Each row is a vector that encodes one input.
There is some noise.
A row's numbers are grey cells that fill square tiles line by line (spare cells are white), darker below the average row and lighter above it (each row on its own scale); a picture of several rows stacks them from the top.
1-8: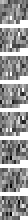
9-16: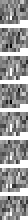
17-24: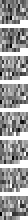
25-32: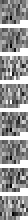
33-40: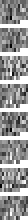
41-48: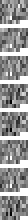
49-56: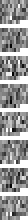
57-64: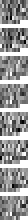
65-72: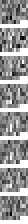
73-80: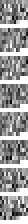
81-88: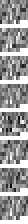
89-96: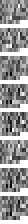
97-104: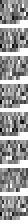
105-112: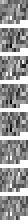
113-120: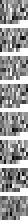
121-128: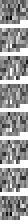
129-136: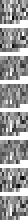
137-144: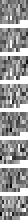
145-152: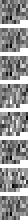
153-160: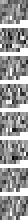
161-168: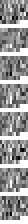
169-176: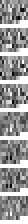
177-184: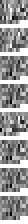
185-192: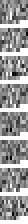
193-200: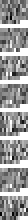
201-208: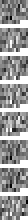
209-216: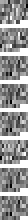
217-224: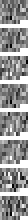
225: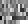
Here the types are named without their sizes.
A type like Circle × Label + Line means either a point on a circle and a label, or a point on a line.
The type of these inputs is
Bool × Label.
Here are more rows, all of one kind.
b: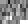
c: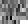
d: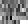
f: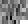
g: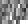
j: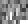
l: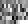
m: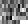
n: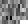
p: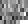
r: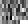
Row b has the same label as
c, d, f and l.
